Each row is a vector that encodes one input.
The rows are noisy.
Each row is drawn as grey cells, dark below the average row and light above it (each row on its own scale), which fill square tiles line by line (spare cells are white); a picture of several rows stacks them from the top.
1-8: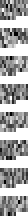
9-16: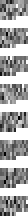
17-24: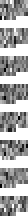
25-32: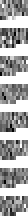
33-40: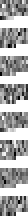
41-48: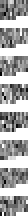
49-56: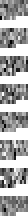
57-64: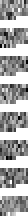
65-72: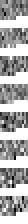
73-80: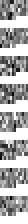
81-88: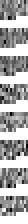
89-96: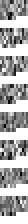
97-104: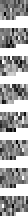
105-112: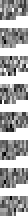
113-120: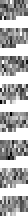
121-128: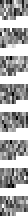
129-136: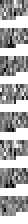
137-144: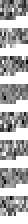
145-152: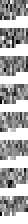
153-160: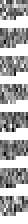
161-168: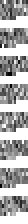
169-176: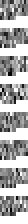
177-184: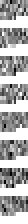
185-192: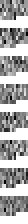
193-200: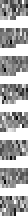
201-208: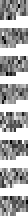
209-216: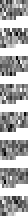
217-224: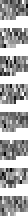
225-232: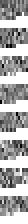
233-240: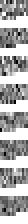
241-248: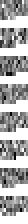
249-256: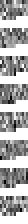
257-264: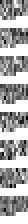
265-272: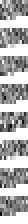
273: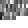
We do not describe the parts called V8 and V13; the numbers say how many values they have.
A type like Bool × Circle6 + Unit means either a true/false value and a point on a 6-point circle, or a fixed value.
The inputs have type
Bool × (Line10 + V8) + V13.
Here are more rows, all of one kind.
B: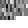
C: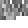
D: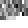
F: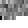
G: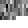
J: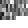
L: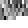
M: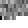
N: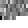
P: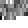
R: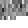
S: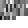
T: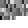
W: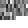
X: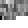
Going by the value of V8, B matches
C, L, S and W.
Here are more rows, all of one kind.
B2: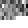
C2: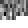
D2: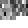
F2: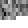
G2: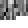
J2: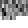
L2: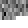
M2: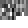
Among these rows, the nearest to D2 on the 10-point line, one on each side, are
B2 and M2.
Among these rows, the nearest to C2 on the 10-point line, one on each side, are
B2 and J2.
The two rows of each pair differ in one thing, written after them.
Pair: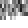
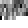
the true/false value
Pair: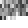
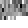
the value of V8
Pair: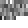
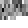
the true/false value
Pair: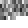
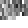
the value of V8
